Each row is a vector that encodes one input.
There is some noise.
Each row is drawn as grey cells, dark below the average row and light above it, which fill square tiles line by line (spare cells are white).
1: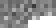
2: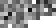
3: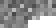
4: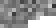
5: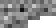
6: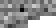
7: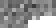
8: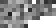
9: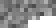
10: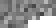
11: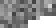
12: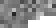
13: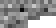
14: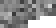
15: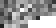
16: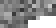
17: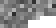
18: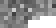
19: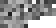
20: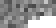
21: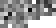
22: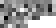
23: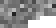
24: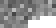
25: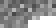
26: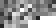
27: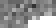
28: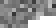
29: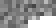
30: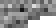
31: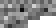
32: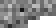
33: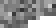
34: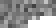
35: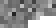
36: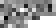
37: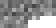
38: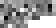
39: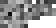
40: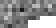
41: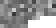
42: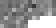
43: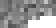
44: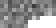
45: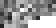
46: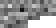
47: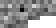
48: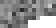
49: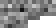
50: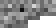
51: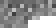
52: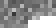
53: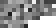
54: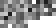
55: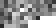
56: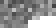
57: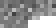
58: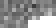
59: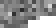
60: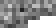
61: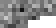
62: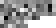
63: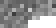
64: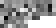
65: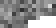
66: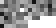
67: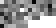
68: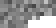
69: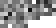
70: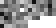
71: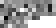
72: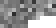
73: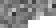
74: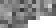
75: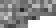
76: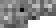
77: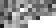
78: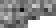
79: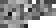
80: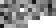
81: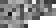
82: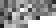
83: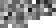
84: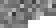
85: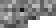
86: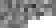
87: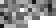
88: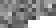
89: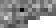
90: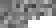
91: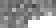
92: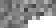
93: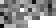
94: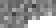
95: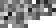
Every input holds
either a point on a 5-point line, or a point on a 7-point line.
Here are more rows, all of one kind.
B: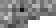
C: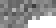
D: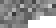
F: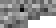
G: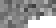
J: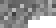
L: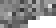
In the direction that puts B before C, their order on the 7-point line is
F, B, L, D, J, C, G.
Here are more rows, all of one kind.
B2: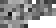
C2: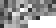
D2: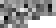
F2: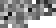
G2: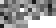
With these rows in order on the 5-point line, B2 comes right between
C2 and F2.
